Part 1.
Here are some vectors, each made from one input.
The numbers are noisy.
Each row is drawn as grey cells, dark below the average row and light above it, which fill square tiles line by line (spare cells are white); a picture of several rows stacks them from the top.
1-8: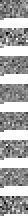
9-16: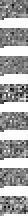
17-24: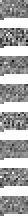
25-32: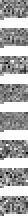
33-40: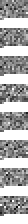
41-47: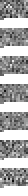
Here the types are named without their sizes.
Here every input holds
a point on a line and a true/false value.
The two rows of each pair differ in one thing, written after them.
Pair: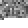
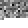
the true/false value
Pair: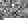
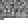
the true/false value
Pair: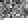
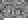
the place on the line
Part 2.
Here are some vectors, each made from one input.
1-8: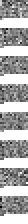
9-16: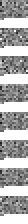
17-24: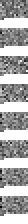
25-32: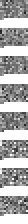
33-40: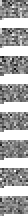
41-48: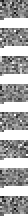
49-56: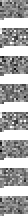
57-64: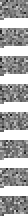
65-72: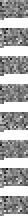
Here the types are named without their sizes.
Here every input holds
either a point on a line, or a node of a tree.
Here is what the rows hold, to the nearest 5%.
About 45% of them hold a point on a line. The rest hold a node of a tree.
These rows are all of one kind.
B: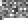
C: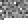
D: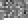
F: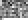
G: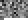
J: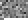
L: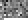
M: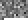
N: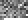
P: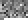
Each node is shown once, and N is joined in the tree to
P.
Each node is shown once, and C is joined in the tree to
J.
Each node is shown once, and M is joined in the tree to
D, G and P.
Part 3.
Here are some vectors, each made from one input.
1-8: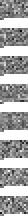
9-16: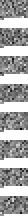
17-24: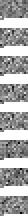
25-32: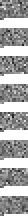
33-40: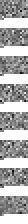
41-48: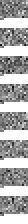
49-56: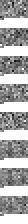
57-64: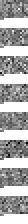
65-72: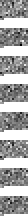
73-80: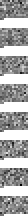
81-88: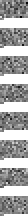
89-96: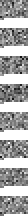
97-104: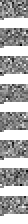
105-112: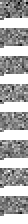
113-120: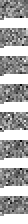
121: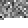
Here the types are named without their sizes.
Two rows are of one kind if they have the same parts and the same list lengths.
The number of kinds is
2.
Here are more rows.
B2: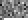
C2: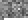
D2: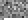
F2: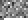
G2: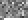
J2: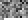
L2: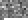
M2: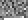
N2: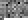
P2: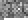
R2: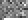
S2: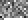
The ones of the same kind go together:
B2, C2, D2, G2, J2, L2, N2, P2, R2
F2, M2, S2

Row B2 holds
a point on a line and a node of a tree.
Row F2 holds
a point on a line.
